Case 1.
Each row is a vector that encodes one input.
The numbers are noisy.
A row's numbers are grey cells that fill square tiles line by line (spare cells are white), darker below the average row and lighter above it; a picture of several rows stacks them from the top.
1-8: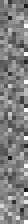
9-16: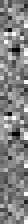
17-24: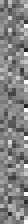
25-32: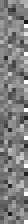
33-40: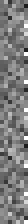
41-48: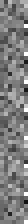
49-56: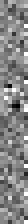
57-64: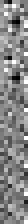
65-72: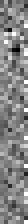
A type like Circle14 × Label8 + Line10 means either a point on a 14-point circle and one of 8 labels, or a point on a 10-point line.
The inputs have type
List2(Line4).
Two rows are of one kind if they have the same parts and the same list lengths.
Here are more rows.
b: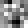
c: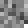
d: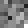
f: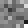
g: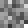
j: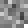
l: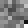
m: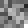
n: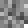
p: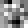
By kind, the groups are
b, p
c, f, g, j, l, n
d, m

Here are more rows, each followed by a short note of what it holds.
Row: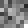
a list of one item
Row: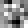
the empty list
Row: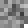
a list of two items
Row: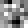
the empty list
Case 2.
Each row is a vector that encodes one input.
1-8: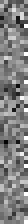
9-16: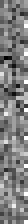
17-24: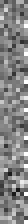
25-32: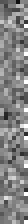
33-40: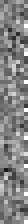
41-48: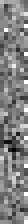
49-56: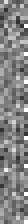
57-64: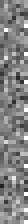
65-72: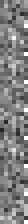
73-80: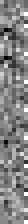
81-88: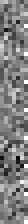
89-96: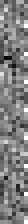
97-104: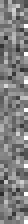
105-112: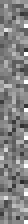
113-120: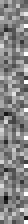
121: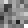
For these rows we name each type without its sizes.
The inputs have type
(Circle + Unit) × Line.
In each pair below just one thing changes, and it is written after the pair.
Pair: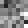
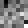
the place on the circle
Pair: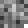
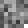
the place on the circle
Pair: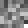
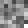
the place on the circle
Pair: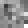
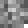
the place on the circle
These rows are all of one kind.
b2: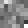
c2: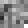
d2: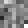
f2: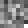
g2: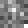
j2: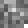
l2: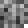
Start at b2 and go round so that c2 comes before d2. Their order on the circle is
b2, c2, j2, g2, f2, l2, d2.
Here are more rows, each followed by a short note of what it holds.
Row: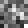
a point on a circle and a point on a line
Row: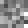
a point on a circle and a point on a line
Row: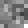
a point on a line
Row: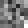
a point on a line
